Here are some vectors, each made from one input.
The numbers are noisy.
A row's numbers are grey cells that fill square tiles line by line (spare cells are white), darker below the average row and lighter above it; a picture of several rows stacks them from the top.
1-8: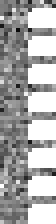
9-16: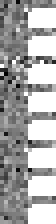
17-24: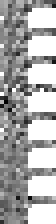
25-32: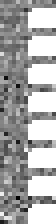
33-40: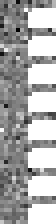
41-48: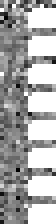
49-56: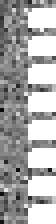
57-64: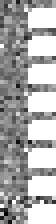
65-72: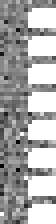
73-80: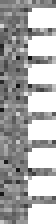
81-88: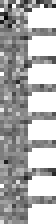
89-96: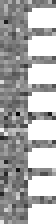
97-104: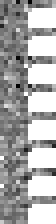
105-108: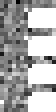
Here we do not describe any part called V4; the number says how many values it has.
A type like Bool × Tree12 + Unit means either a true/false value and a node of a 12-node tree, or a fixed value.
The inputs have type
List2(Bool × V4).
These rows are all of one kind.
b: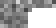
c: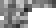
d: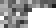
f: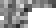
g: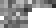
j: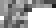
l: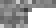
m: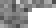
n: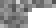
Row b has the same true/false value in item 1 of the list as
l, m and n.
